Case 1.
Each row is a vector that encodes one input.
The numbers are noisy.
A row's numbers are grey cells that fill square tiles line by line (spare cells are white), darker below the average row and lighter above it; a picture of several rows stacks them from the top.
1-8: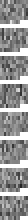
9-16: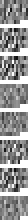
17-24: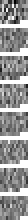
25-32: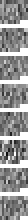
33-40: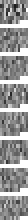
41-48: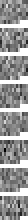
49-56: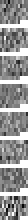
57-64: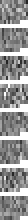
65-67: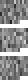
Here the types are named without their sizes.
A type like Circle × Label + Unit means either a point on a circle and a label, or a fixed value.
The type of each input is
List(Line).
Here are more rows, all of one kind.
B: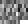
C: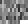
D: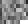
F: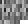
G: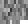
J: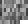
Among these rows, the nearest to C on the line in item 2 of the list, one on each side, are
B and G.
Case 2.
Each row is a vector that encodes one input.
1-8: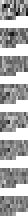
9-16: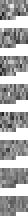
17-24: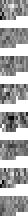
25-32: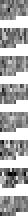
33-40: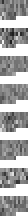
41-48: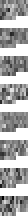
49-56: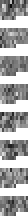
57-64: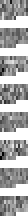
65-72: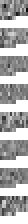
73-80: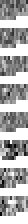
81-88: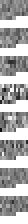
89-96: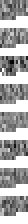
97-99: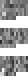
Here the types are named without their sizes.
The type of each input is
Bool × Bool × Bool + Circle + Unit.
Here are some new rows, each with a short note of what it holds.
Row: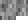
a fixed value
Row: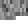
three true/false values
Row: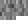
three true/false values
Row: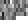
a point on a circle
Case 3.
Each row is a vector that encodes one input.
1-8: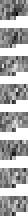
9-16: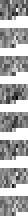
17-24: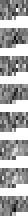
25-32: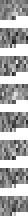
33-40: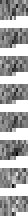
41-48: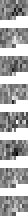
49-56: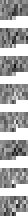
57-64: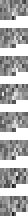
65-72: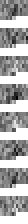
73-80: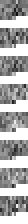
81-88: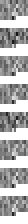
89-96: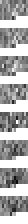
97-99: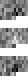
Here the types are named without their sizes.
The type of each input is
Bool × Line.
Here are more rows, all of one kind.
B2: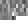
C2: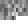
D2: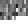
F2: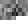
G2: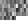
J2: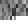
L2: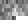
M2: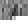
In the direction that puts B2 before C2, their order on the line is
G2, F2, B2, M2, C2, J2, L2, D2.
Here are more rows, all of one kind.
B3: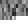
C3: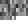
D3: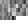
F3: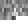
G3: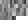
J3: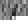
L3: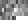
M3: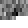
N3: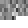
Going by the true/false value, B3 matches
C3, J3 and M3.
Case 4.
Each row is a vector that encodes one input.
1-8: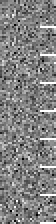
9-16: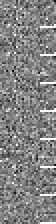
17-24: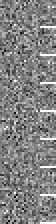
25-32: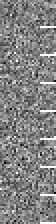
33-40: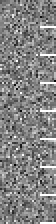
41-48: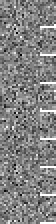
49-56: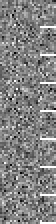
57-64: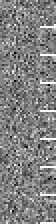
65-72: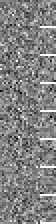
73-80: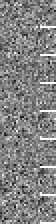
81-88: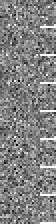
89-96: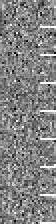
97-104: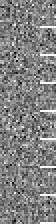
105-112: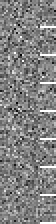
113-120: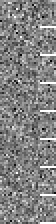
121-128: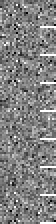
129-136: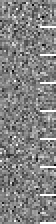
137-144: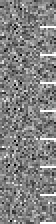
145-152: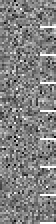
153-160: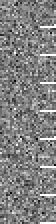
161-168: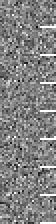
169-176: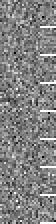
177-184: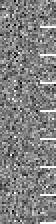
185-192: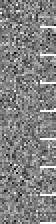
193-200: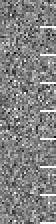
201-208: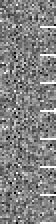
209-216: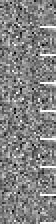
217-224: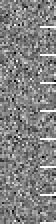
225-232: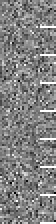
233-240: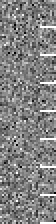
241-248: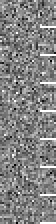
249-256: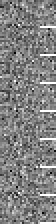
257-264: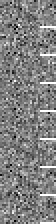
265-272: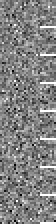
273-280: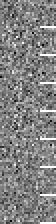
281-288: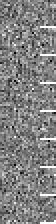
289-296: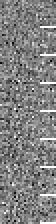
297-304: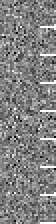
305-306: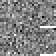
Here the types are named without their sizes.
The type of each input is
Bool × Tree.
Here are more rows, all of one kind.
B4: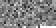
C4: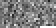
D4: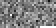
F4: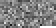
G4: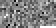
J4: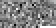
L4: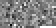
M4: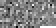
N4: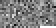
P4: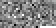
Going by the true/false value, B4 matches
C4, D4, L4 and M4.
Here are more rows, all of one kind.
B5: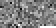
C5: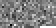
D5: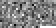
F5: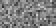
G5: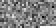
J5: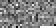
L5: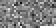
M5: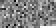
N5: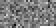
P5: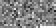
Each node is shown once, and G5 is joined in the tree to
D5 and L5.
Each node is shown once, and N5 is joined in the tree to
F5 and P5.
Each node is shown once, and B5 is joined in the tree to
C5 and J5.
